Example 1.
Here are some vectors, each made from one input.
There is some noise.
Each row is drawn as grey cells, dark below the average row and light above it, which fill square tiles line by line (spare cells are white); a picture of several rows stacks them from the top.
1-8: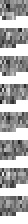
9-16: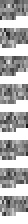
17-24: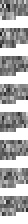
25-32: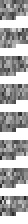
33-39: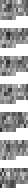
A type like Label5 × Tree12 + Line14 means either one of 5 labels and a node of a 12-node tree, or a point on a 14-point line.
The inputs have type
Bool × Bool × Bool.
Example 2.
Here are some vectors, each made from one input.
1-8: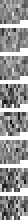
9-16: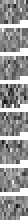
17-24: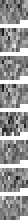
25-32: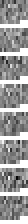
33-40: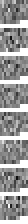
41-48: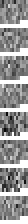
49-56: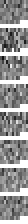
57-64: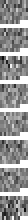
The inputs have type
Bool × Bool × Bool + Unit.
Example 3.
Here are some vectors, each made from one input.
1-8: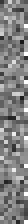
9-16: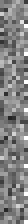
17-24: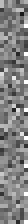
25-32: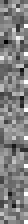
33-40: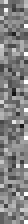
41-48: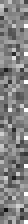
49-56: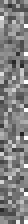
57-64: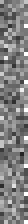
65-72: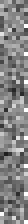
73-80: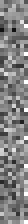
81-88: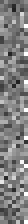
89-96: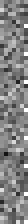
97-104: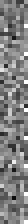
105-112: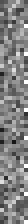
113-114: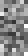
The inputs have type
Circle18.
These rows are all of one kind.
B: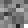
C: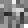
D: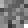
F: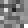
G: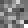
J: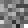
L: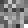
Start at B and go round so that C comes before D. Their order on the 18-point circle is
B, C, D, F, L, G, J.
